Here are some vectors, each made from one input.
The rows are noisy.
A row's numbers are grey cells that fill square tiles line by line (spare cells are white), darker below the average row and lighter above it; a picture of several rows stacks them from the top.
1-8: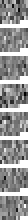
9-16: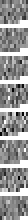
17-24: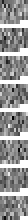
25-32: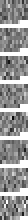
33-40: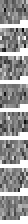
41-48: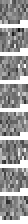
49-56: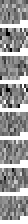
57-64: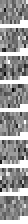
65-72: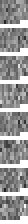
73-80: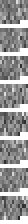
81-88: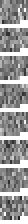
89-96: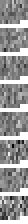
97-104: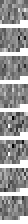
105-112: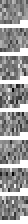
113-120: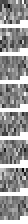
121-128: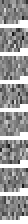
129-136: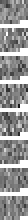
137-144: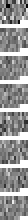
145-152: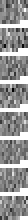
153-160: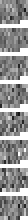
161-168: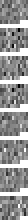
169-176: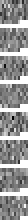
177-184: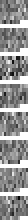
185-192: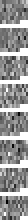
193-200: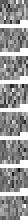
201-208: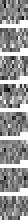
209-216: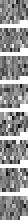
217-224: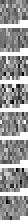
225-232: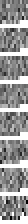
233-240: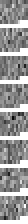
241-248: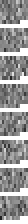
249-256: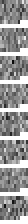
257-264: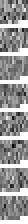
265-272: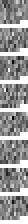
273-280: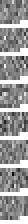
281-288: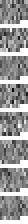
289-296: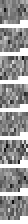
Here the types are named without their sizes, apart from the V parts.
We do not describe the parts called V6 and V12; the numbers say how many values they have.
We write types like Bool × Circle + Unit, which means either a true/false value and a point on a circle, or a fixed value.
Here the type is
(Bool × Bool × Bool × Bool + V6) × (Line + V12).
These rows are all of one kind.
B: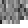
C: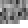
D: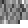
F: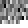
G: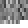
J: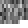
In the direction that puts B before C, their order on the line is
J, G, F, B, D, C.
